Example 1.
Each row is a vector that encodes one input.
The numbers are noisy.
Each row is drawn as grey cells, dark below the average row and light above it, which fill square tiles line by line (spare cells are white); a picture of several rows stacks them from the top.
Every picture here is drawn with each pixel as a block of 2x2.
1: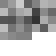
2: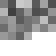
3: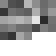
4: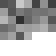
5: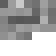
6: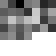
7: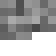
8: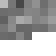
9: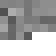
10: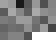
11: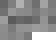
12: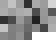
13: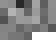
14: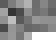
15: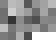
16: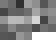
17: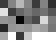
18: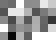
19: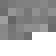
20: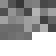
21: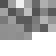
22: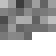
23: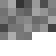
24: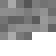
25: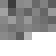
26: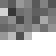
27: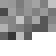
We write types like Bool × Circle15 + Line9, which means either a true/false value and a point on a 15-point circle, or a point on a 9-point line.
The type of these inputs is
Line5.
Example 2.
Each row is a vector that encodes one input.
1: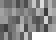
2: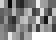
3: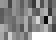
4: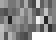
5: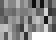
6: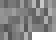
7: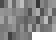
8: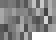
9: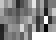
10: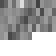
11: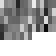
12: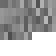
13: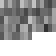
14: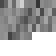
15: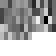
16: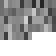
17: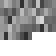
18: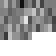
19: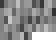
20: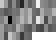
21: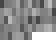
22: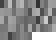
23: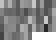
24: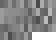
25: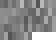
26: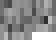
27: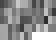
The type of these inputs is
Line5.
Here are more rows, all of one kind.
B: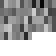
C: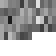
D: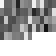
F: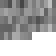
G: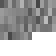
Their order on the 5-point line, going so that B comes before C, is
D, G, F, B, C.
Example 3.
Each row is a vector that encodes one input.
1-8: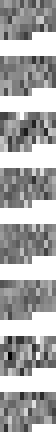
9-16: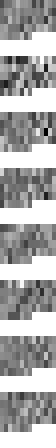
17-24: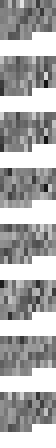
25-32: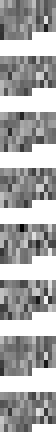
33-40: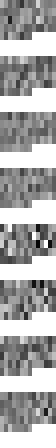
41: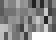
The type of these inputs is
Line6.
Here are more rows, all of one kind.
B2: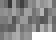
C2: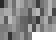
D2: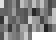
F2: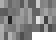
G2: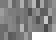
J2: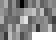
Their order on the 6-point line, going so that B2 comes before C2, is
F2, J2, B2, C2, G2, D2.
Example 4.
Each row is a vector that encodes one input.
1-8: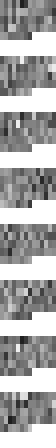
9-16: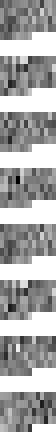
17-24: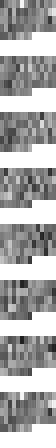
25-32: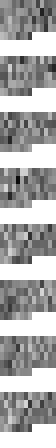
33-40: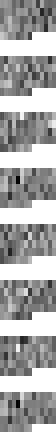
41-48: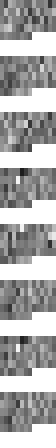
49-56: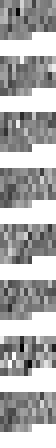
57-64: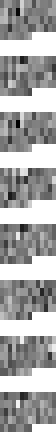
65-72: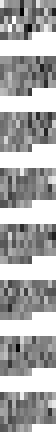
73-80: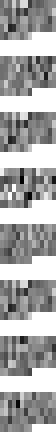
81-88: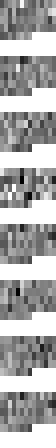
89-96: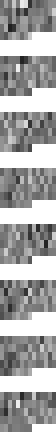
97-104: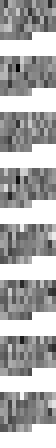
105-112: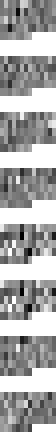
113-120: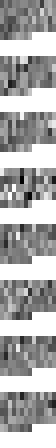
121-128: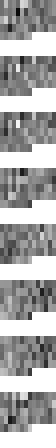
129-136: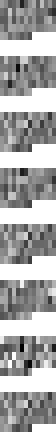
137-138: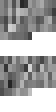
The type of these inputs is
Bool × Bool × Bool × Bool + Unit.
